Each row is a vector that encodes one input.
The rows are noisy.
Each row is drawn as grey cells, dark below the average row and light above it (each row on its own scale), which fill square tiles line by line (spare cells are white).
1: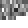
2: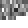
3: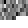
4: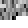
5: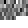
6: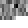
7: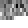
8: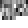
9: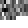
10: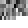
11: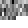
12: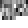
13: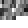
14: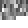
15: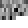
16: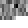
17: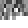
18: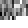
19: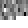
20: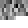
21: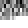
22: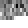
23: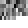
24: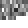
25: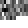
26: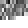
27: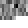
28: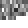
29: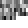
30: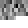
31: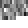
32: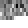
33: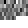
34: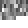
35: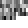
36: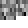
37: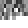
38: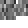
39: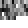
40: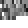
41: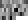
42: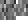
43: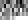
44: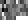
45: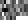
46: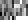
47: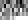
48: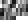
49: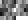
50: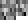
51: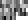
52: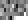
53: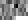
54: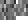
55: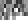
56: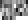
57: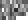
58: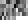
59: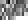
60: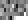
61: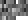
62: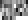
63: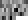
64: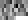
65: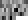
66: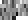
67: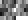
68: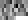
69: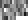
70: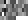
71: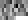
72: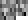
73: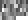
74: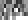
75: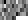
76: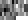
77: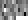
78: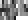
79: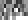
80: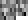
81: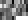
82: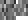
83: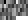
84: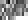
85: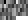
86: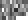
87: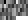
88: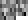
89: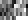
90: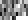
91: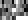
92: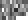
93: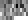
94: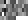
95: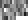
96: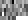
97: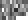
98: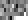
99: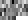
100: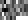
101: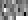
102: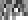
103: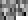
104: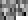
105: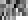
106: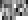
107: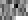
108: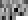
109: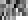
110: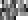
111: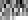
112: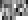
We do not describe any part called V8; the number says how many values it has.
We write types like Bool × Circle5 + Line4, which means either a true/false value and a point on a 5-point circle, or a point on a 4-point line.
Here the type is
Bool × Bool × Bool × Bool + (Line3 × Line3 + Unit) × V8.
